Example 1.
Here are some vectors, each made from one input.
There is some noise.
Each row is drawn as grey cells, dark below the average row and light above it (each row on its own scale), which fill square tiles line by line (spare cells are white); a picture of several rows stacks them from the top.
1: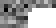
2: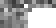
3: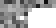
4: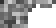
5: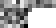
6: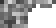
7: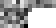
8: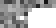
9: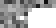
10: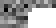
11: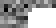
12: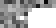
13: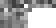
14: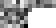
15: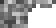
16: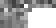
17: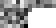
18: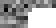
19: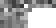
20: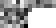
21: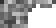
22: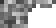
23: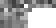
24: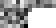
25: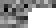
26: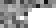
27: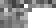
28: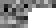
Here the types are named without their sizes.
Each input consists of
a label.
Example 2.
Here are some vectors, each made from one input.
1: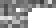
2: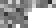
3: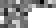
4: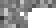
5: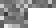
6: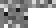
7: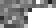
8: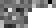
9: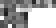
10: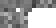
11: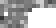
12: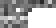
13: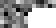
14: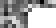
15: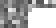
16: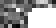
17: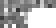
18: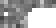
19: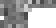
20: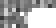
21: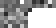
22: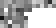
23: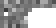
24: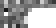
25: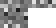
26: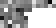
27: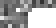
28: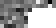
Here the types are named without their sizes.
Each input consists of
three true/false values.
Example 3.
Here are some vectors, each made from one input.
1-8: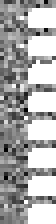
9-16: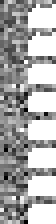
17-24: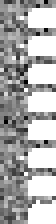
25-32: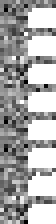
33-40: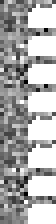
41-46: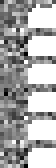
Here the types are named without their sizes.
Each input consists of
a label.
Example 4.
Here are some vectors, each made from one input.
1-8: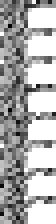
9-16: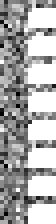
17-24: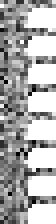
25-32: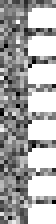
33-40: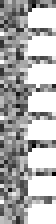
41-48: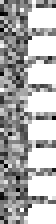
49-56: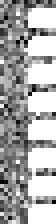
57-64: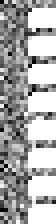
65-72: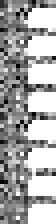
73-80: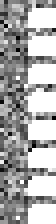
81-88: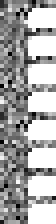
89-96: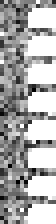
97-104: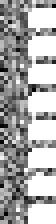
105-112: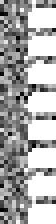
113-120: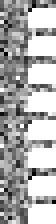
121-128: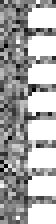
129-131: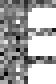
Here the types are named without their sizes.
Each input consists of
a node of a tree.
